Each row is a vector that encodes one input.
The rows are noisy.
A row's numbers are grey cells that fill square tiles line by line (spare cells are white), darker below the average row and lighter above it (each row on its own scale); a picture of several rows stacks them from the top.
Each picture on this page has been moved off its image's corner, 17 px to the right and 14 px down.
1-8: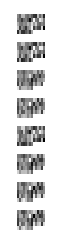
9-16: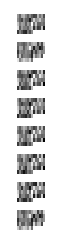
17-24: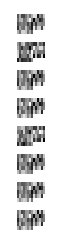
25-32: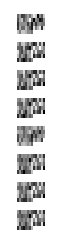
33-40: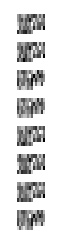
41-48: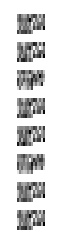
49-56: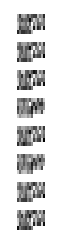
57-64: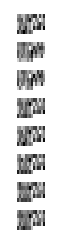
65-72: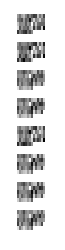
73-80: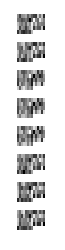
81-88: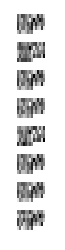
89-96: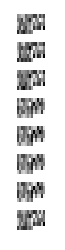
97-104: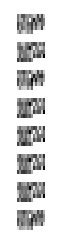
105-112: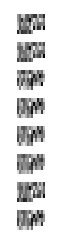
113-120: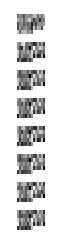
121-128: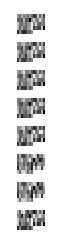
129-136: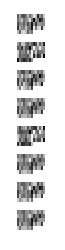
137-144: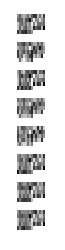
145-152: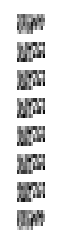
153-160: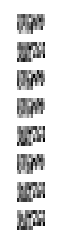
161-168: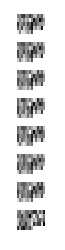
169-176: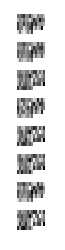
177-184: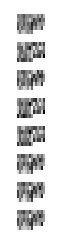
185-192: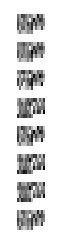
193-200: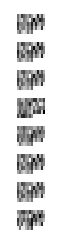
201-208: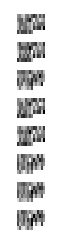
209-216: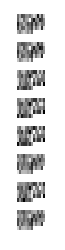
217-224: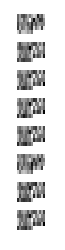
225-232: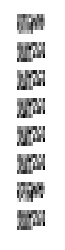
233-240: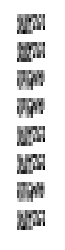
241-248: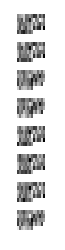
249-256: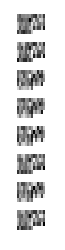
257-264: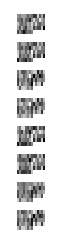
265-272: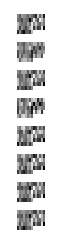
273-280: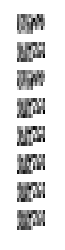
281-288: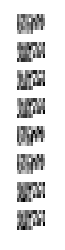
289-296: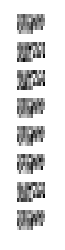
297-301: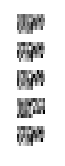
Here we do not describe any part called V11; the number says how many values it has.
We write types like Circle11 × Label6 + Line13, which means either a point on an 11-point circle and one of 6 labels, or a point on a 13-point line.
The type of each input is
Line6 × Line6 × Line6 + Line7 × V11.
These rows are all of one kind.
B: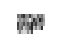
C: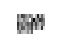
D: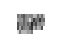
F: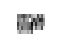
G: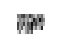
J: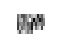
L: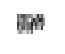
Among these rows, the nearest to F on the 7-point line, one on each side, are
D and L.
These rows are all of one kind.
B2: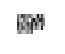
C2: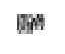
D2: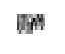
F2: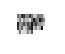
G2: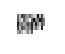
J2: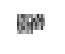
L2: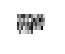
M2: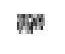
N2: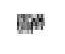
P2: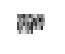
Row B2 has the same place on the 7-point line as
G2 and J2.
